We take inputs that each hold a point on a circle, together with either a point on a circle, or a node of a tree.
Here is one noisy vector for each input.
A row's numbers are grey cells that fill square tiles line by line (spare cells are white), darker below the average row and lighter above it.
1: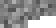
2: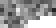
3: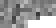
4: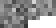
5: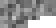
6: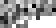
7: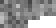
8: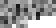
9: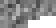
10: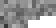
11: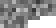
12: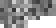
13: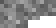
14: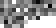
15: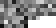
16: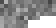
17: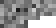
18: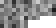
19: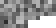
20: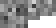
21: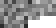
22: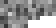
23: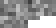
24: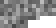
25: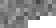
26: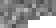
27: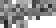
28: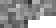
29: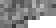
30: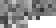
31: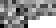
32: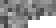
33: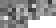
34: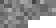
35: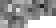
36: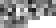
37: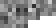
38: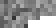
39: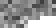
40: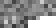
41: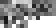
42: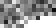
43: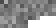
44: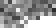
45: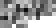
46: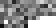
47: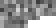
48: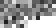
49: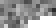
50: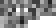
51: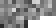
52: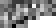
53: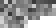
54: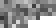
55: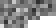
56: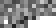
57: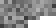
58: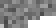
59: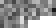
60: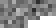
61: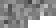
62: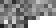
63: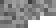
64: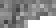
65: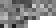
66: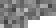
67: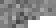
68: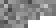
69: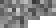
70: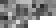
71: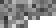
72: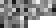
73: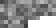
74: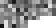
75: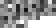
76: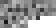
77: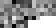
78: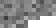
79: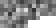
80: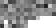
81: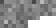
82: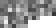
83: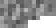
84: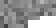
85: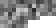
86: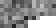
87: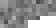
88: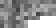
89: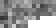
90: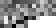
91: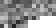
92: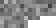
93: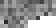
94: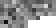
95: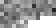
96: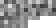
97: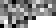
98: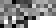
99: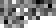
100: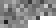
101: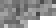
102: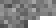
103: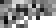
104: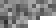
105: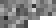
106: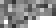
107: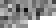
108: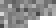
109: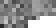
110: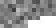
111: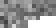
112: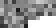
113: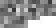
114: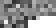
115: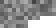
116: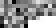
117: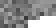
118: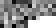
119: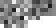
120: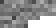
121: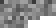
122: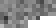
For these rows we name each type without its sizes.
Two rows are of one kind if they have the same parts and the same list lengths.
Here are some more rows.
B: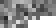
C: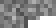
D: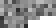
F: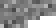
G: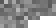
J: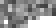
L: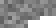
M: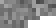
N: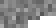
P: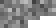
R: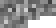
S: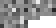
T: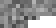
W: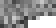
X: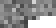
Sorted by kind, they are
B, C, D, F, G, L, M, N, P, R, T, W, X
J, S

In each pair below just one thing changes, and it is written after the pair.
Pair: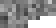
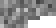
the node of the tree
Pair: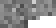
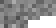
the node of the tree
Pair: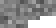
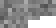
the place on the circle
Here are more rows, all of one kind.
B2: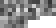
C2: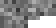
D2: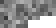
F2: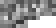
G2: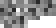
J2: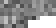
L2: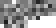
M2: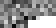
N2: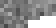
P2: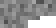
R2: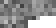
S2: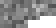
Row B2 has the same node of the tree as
F2, P2 and S2.
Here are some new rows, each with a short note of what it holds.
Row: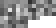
a point on each of two circles
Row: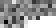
a point on each of two circles
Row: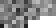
a point on each of two circles
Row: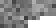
a point on a circle and a node of a tree
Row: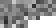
a point on a circle and a node of a tree
